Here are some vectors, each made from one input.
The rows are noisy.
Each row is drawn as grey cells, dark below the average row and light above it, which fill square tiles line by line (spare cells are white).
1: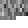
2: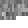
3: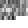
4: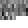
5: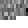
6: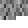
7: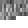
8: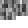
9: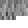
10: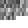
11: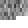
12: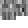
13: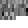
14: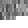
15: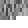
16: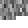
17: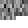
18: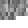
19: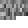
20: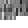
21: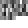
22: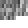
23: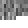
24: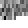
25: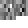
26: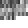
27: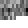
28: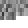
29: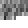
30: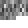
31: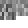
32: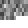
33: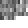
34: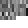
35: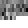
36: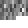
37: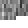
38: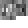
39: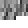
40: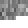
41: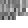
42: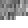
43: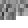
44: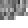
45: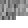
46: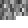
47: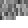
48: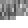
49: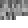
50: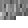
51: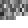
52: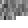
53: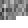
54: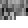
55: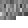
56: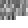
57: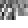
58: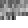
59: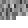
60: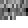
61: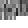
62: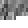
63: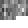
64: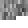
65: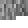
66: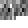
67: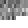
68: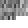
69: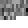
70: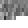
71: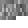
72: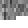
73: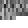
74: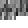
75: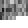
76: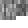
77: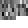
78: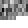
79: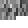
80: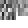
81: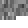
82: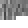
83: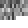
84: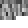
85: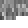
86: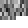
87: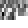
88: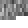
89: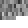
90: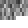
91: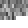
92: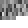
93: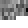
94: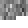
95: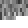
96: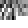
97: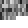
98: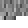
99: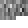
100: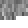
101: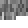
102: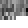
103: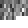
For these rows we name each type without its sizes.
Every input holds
a true/false value, together with a list of items, each either a label, or a point on a line.
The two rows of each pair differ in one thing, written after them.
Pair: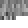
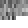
the place on the line in item 1 of the list
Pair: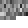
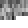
the true/false value
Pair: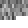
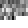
the label in item 2 of the list
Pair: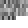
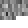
the place on the line in item 1 of the list
